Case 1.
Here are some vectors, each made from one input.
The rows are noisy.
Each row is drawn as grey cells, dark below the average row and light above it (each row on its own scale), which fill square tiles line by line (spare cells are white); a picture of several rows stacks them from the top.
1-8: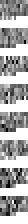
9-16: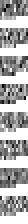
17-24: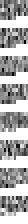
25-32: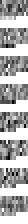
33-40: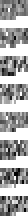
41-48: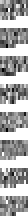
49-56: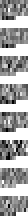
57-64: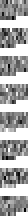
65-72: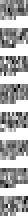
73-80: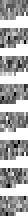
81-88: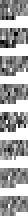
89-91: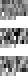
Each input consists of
one of 10 labels and four true/false values.
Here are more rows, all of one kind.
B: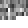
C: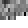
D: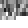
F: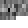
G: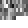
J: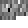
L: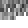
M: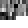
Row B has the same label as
G and J.
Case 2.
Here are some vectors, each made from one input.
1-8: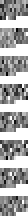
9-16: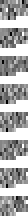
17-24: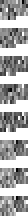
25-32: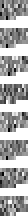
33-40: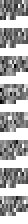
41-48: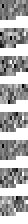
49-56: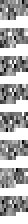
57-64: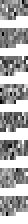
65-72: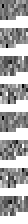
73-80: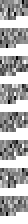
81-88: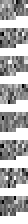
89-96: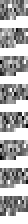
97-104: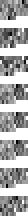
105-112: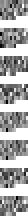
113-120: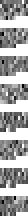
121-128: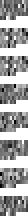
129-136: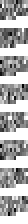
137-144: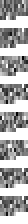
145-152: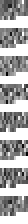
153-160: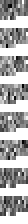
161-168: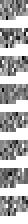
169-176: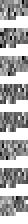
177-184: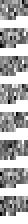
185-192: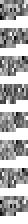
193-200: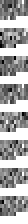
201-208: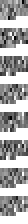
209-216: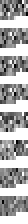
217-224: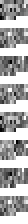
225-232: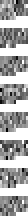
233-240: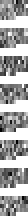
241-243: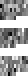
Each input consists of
either one of 8 labels, or four true/false values.
